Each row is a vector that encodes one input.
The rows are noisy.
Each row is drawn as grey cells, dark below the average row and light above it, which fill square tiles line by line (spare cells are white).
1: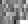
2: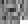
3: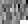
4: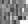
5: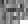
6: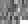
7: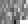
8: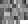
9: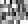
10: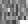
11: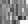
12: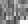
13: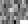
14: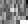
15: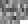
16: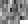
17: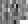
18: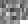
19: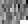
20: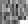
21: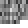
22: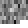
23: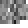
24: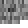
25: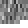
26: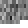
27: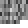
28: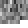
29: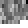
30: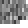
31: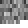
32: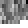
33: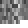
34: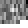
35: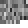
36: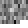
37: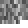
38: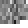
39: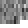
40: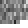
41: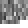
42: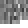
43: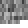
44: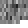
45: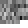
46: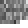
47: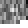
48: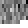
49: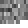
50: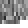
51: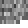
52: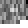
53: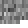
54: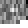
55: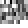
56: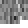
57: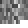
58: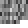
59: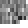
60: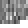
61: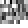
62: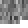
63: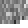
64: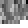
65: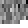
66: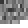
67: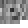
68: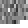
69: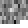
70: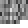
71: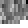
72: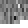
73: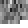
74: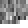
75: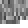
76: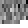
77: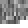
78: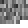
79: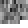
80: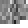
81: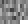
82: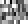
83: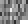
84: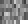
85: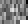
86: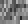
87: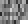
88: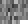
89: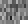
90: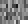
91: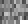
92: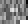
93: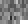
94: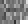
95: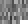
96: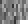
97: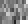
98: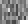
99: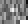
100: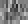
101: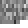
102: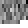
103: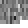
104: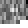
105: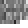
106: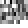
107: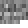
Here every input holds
a list of up to three points on a 5-point line.
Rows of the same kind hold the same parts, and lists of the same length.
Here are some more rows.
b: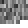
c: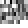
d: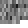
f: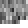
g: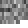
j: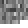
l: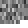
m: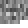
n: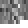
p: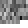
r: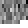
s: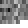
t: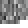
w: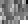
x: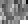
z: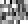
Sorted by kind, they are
b, d, l, p
c, z
f, g, j, m, n, s, t
r, w, x

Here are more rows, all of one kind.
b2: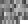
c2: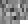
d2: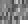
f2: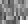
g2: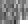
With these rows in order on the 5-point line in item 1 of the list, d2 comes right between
b2 and c2.
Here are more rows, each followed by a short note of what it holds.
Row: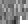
a list of three items
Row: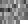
a list of three items
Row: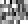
the empty list
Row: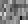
a list of two items
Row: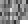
a list of one item
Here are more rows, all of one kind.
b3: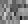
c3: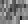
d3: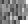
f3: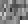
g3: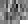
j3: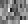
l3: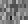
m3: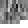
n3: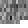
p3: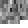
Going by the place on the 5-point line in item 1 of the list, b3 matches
c3, f3, l3 and n3.
